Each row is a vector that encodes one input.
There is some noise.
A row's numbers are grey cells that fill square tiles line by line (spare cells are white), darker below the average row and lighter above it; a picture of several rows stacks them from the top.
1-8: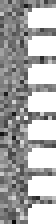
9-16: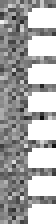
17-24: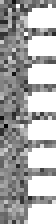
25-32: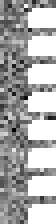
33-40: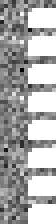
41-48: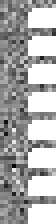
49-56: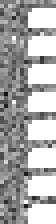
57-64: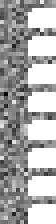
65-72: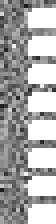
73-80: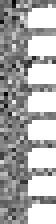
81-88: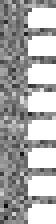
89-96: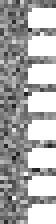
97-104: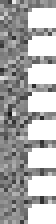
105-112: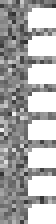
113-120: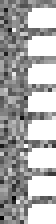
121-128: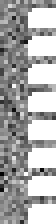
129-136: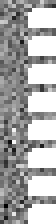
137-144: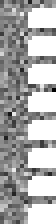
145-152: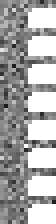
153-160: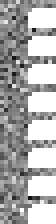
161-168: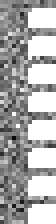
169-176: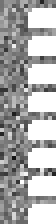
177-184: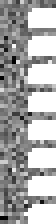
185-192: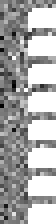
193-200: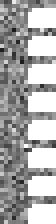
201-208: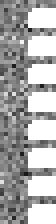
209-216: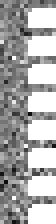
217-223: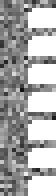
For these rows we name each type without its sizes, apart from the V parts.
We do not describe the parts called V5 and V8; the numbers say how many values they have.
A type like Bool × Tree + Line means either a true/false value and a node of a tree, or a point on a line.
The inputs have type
(Bool × Bool × Bool × Bool + V5) × V8 + Circle × Circle.
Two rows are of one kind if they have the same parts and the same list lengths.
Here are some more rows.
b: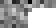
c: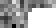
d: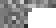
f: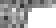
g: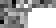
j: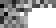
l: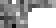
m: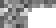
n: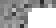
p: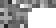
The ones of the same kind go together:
b, d
c, f, l, m, n, p
g, j

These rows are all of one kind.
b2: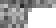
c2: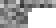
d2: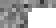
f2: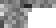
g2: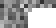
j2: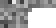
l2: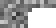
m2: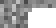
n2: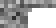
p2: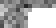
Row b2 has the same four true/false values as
c2, f2, m2 and p2.
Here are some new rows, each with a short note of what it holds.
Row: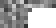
a value of V5 and a value of V8
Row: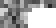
a value of V5 and a value of V8
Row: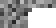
a value of V5 and a value of V8
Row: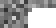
a value of V5 and a value of V8
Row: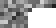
a value of V5 and a value of V8
